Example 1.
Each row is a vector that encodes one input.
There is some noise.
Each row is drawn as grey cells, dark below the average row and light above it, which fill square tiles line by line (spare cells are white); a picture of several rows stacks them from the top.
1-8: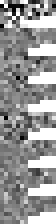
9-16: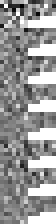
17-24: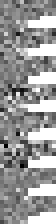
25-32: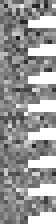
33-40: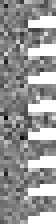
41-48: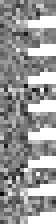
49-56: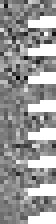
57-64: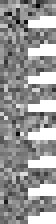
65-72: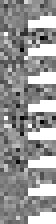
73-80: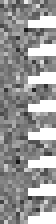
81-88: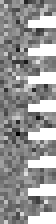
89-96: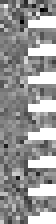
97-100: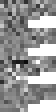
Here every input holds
either a point on a 10-point circle, or a fixed value, or four true/false values.
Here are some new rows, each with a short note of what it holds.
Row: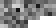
a point on a 10-point circle
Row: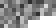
a point on a 10-point circle
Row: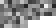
a point on a 10-point circle
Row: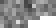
four true/false values
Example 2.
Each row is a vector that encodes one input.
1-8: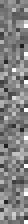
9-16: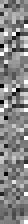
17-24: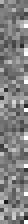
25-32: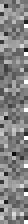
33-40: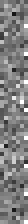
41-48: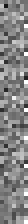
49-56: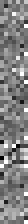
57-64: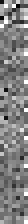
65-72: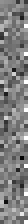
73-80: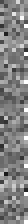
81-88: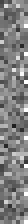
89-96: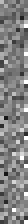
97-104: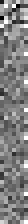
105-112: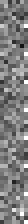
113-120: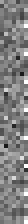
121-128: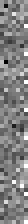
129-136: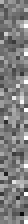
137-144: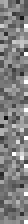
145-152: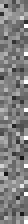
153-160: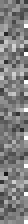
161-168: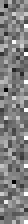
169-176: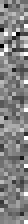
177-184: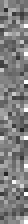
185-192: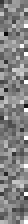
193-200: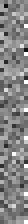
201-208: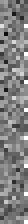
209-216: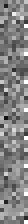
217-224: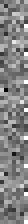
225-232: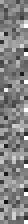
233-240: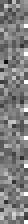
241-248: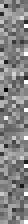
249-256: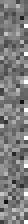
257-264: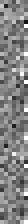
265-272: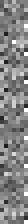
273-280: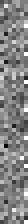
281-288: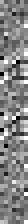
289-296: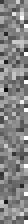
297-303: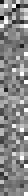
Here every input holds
a list of up to two points on a 7-point line.
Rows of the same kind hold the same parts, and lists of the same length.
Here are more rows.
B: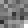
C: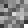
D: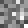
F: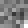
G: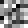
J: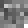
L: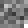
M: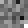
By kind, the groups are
B, F, J, L, M
C, D
G

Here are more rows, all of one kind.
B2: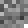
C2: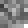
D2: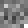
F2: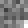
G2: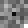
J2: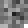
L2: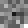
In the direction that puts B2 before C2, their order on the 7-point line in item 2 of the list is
D2, J2, G2, L2, B2, F2, C2.
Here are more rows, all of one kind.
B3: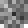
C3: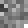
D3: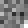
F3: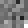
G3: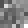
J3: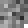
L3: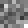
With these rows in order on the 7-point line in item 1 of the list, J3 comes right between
B3 and D3.
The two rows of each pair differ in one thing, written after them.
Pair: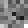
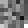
the place on the 7-point line in item 2 of the list
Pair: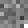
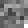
the place on the 7-point line in item 2 of the list
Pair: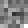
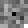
the place on the 7-point line in item 2 of the list
